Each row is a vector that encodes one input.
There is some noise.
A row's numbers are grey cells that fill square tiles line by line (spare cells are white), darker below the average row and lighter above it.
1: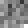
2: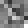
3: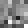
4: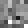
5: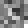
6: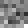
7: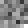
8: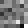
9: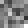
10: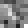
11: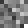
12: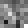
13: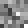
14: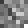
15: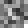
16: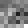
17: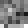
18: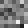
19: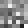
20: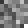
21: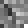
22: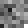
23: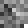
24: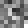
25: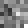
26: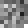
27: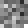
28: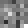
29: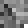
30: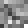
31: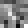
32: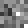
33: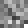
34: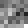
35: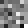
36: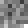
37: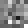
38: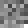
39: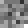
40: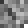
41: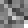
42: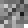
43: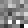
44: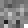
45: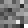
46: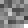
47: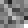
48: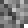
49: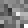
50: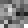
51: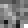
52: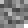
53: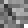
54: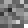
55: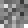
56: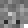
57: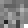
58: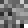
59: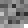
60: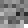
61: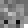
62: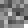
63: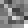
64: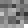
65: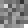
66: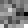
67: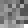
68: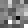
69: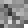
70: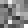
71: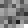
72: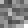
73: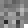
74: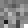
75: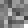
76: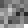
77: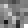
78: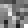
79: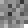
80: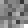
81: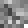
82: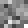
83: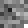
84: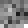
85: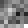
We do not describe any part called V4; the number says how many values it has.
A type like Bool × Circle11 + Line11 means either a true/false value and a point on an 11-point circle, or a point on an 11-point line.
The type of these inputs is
Line5 × (Line5 + V4).
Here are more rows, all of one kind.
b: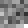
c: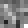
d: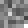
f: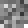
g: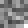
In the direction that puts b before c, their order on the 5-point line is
g, b, d, c, f.
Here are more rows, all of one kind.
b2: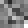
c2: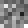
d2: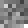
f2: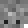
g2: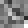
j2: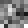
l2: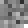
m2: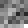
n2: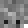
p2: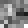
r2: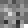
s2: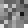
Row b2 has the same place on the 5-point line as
d2 and g2.
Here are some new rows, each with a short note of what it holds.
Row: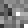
a point on each of two 5-point lines
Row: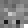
a point on a 5-point line and a value of V4
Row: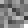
a point on a 5-point line and a value of V4
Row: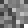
a point on each of two 5-point lines
